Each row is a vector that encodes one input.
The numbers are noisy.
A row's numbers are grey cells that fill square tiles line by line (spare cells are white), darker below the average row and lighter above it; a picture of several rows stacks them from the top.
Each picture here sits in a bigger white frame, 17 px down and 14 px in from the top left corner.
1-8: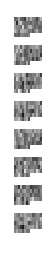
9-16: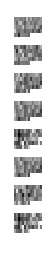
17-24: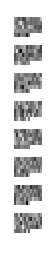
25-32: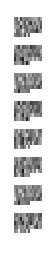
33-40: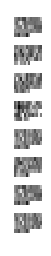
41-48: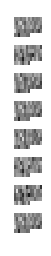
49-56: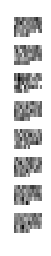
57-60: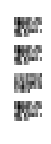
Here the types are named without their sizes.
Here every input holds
a list of points on a line.
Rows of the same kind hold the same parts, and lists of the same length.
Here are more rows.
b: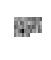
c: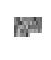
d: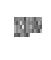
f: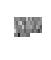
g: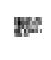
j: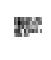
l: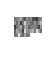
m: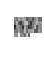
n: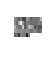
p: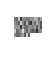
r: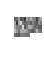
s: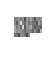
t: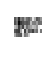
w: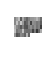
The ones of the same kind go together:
b, c, l, m
d, f, n, p, r, s, w
g, j, t

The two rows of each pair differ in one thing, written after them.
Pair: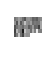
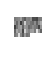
the place on the line in item 2 of the list
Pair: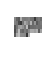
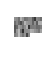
the place on the line in item 2 of the list
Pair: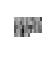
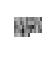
the place on the line in item 2 of the list
